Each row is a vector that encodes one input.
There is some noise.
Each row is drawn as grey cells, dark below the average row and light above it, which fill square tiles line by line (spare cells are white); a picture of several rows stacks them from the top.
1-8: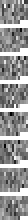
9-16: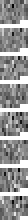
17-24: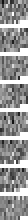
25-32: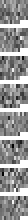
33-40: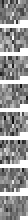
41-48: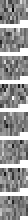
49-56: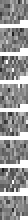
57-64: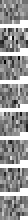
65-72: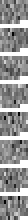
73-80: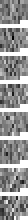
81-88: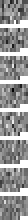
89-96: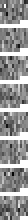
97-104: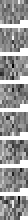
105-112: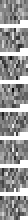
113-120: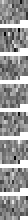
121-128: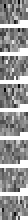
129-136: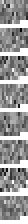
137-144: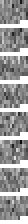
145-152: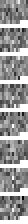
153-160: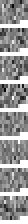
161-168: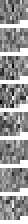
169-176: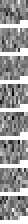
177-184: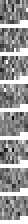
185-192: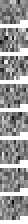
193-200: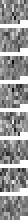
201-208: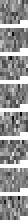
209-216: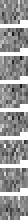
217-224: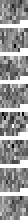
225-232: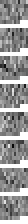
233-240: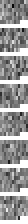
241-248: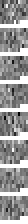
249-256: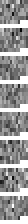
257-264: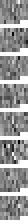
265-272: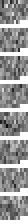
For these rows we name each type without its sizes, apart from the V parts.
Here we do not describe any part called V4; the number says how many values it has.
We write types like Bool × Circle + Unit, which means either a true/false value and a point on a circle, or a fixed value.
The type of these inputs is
Bool × Line + List(V4) × Tree.
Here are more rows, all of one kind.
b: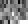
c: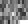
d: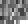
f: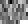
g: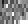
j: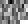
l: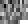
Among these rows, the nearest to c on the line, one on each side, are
b and l.
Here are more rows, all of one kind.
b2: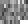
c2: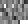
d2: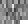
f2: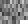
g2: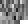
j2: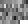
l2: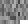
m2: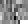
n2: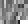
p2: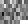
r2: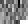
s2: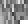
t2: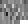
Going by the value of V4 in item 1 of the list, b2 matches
m2, n2 and s2.
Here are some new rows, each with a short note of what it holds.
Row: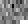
a node of a tree, together with the empty list
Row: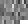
a node of a tree, together with a list of two items
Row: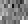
a node of a tree, together with the empty list
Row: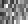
a point on a line and a true/false value
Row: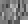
a node of a tree, together with a list of one item
